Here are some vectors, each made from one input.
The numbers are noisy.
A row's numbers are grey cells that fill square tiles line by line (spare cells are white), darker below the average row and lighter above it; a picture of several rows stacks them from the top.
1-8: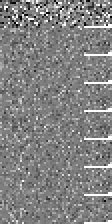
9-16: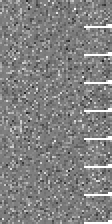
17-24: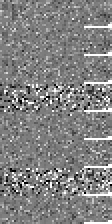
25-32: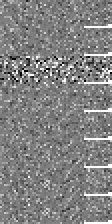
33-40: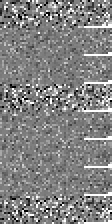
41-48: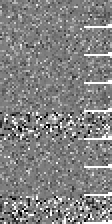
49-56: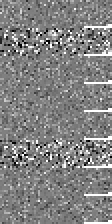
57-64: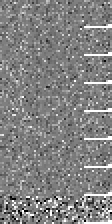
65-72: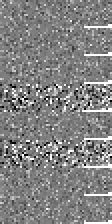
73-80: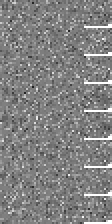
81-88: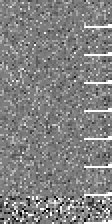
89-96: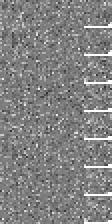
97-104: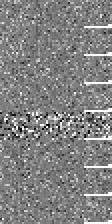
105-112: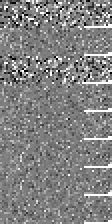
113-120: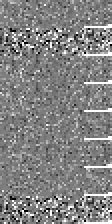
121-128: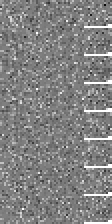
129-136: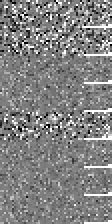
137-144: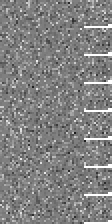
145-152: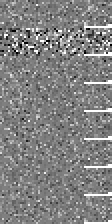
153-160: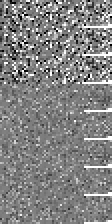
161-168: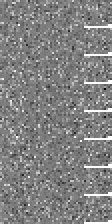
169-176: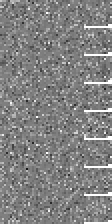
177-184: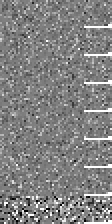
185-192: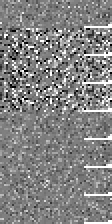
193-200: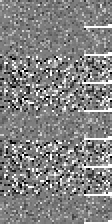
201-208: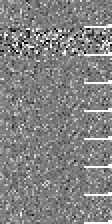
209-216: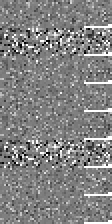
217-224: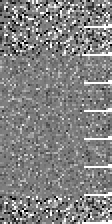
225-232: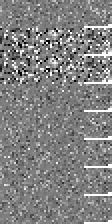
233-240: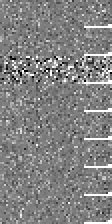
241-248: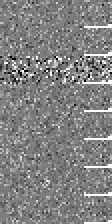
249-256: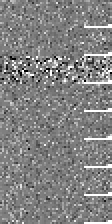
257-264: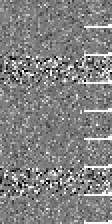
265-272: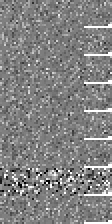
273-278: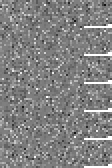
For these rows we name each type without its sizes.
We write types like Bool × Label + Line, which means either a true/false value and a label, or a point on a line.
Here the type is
Circle × Circle × (Circle + Unit) + Line.
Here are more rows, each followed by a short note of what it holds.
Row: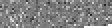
a point on each of three circles
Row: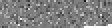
a point on each of three circles
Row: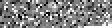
a point on a line
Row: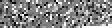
a point on a line
